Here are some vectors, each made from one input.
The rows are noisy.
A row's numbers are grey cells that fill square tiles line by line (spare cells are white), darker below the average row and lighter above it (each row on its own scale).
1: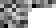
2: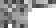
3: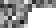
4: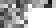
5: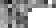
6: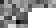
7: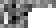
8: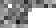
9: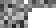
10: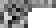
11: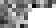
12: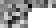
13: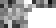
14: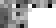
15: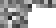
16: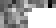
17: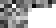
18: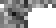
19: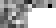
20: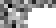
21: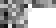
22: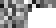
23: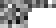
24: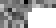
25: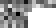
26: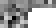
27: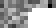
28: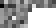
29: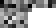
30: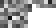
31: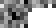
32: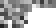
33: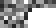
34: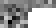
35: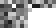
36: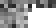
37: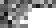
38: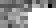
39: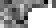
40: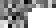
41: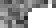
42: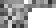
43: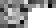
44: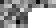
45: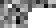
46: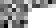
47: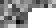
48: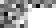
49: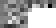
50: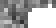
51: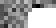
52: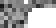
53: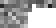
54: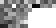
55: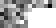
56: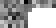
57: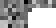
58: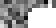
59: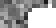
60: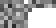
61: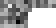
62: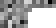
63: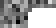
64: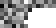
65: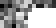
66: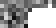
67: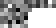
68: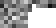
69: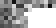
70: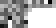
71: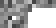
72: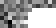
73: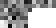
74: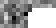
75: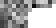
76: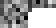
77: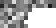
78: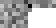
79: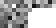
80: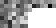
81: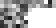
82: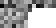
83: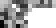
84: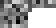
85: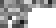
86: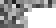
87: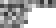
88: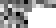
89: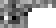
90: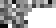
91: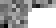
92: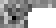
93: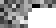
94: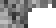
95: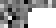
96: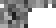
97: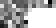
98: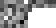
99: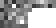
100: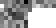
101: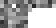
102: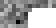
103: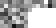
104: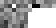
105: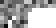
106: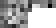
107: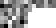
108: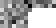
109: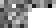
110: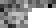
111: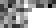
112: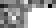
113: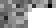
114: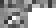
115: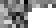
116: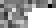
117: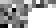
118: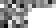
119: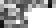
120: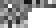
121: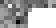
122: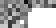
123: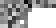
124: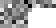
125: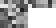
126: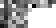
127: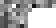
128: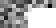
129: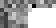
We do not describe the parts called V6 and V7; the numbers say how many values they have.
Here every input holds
either a point on a 4-point line, a true/false value and a value of V6, or a value of V7.
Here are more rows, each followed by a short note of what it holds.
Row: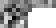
a value of V7
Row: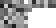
a point on a 4-point line, a true/false value and a value of V6
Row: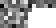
a point on a 4-point line, a true/false value and a value of V6
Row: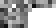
a point on a 4-point line, a true/false value and a value of V6
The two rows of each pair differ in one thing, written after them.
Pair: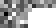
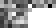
the value of V6
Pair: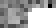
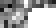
the value of V6
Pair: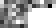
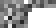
the place on the 4-point line
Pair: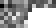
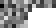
the true/false value
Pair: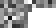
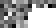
the value of V6
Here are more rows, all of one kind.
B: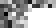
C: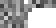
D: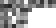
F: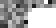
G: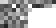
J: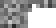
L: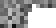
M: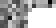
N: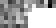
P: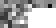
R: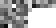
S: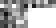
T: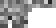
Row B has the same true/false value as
D, F, G and M.
